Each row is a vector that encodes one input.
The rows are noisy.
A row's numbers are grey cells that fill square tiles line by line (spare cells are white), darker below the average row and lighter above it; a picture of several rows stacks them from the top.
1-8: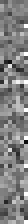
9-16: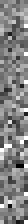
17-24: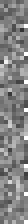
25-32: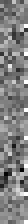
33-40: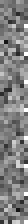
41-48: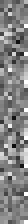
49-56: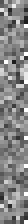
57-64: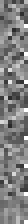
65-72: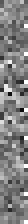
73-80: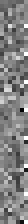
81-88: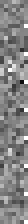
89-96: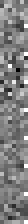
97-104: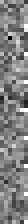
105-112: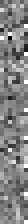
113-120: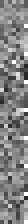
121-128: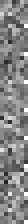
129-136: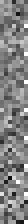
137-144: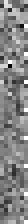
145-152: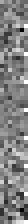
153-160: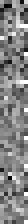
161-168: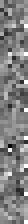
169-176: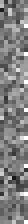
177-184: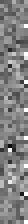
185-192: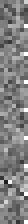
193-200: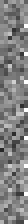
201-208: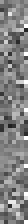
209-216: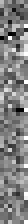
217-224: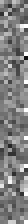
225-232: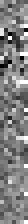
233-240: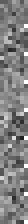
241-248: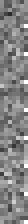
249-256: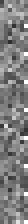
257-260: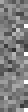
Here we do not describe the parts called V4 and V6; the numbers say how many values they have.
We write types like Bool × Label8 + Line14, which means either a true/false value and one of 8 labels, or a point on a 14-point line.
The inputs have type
(Bool × V6 + V4) × (Circle9 + Line3 × Line3).
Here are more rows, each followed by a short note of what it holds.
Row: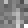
a point on each of two 3-point lines and a value of V4
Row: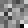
a point on a 9-point circle and a value of V4
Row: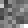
a point on a 9-point circle, a true/false value and a value of V6
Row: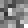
a point on a 9-point circle and a value of V4
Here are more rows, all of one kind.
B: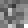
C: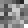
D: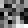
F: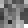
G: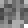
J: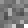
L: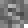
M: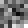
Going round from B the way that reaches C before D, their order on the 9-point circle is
B, C, D, F, L, M, G, J.
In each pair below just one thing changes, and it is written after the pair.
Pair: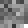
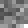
the value of V6
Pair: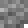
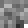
the value of V6
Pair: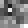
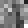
the value of V6
